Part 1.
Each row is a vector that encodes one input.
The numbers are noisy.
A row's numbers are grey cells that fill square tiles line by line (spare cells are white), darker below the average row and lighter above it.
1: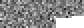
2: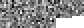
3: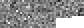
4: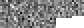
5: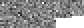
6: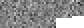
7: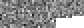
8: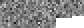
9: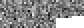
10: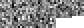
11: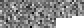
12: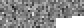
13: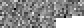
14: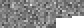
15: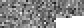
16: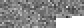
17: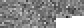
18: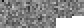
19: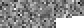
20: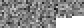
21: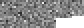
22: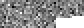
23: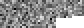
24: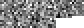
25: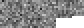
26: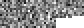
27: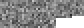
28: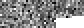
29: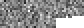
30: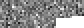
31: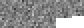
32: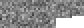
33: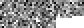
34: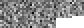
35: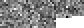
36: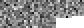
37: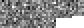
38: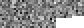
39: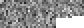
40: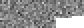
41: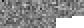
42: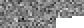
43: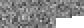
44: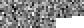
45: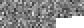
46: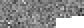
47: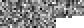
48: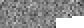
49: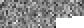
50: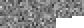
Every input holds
one of 9 labels.
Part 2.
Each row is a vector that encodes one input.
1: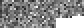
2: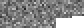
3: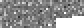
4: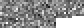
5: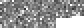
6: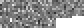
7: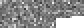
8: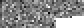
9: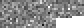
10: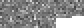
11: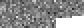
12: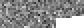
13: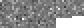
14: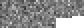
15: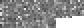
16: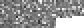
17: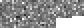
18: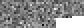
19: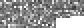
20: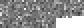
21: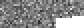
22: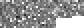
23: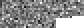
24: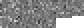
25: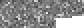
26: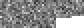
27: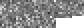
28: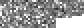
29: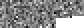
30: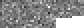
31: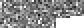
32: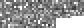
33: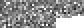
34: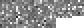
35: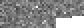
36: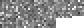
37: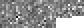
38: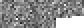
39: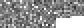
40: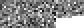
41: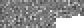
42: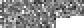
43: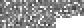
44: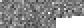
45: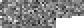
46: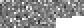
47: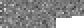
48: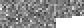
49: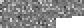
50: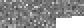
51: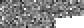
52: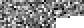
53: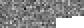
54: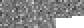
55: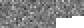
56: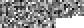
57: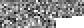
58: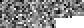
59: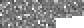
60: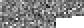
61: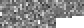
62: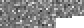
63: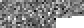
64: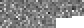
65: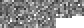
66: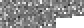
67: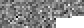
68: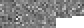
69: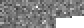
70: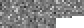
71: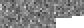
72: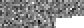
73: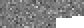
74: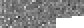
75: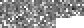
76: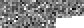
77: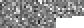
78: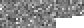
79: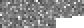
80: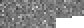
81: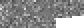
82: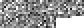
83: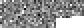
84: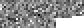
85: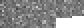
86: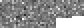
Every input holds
four true/false values.
